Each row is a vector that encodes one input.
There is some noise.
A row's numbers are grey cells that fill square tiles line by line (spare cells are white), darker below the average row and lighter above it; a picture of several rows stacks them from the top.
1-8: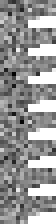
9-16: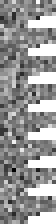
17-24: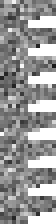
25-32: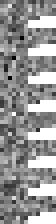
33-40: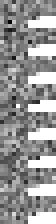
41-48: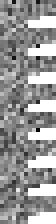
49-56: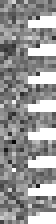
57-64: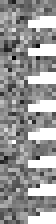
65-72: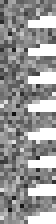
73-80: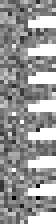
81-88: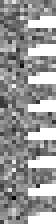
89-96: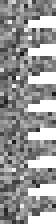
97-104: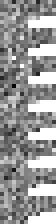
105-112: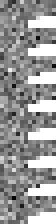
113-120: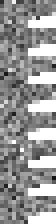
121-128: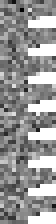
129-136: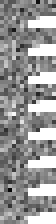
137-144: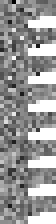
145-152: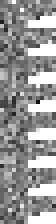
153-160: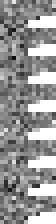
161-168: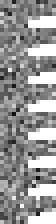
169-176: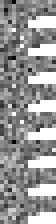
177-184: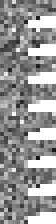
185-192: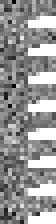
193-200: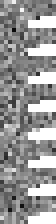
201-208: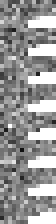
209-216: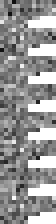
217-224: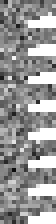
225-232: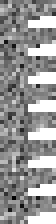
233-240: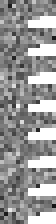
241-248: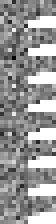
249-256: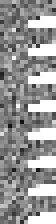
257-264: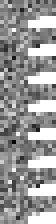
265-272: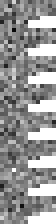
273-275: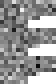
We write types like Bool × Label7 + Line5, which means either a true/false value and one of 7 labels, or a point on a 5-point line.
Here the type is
Bool × Label12 × Tree13.
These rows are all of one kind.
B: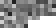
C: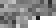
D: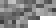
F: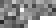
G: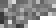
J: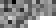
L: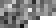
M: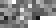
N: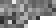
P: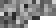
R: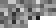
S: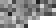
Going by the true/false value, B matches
J and S.
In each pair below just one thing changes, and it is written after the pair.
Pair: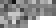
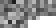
the node of the tree
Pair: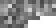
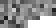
the label
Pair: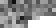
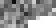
the label
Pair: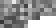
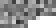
the true/false value
